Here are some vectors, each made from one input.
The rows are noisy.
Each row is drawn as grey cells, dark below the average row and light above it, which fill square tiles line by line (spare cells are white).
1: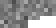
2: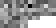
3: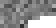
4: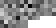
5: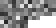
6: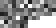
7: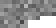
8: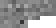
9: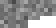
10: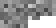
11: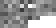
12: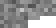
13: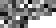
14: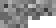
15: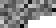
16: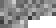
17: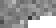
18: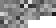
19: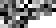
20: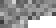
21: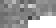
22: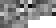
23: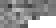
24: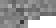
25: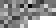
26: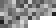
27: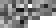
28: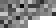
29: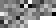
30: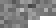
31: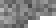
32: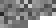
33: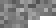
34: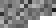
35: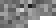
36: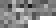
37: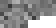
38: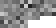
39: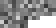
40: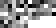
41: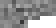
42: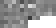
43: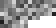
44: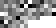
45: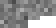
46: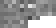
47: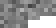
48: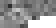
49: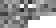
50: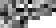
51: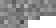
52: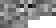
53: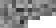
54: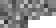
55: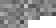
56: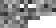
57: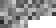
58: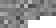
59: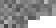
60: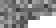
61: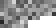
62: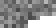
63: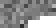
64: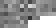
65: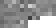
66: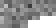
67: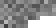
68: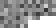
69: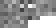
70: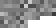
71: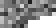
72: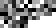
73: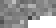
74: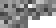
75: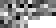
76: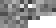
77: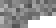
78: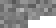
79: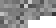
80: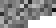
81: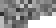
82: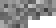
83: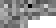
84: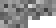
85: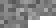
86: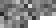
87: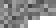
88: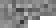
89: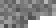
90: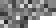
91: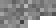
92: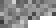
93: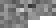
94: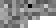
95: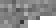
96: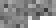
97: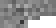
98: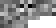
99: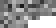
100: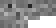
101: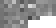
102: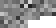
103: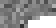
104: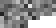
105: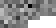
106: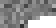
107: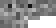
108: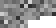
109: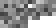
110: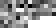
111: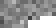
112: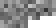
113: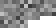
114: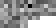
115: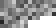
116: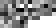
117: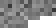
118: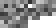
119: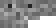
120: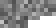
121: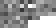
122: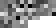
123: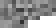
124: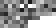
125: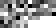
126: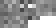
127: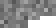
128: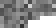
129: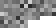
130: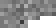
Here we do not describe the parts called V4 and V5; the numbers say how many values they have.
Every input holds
either a node of a 7-node tree and a value of V4, or a true/false value and a value of V5.
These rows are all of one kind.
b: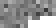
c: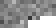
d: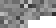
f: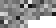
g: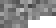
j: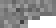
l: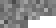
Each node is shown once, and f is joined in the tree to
c and d.
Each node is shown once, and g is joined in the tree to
l.
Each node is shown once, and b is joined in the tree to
d and j.
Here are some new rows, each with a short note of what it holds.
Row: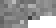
a node of a 7-node tree and a value of V4
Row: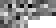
a true/false value and a value of V5
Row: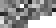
a true/false value and a value of V5
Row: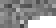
a true/false value and a value of V5
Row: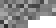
a true/false value and a value of V5
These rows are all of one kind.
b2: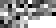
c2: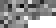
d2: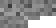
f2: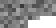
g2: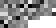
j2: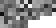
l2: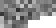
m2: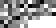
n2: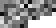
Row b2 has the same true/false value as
d2 and n2.
